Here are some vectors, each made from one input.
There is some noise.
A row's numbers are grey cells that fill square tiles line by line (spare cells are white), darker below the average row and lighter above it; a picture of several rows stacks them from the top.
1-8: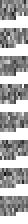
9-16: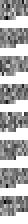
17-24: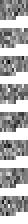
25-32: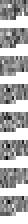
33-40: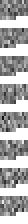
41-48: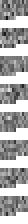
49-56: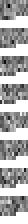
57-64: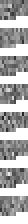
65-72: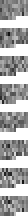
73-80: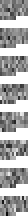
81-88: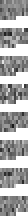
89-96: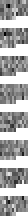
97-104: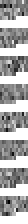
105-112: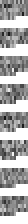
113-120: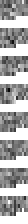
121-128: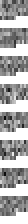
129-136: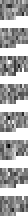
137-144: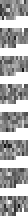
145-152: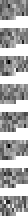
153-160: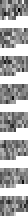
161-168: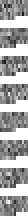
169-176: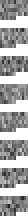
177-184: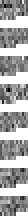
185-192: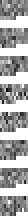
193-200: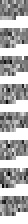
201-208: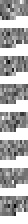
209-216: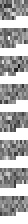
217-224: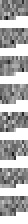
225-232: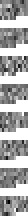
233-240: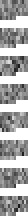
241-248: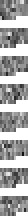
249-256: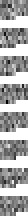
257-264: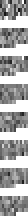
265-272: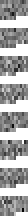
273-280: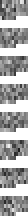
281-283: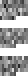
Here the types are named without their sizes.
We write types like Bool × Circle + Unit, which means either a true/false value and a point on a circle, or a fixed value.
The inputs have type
(Circle + Line) × (Line + Tree) × Tree.
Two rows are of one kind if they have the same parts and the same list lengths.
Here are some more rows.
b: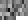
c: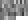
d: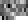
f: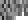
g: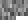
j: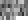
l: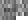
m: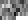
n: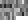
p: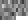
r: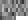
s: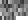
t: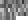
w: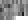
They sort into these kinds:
b, g, m, p, r, s
c, w
d, j, n
f, l, t

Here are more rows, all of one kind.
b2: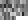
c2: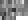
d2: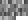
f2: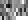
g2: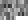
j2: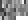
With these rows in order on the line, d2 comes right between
f2 and g2.
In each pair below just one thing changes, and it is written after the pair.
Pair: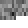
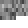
the place on the line
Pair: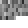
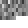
the place on the circle
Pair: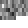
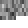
the place on the circle
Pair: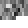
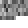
the node of the tree
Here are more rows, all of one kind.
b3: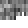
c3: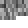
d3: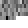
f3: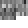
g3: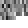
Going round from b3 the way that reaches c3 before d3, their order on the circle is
b3, c3, g3, d3, f3.
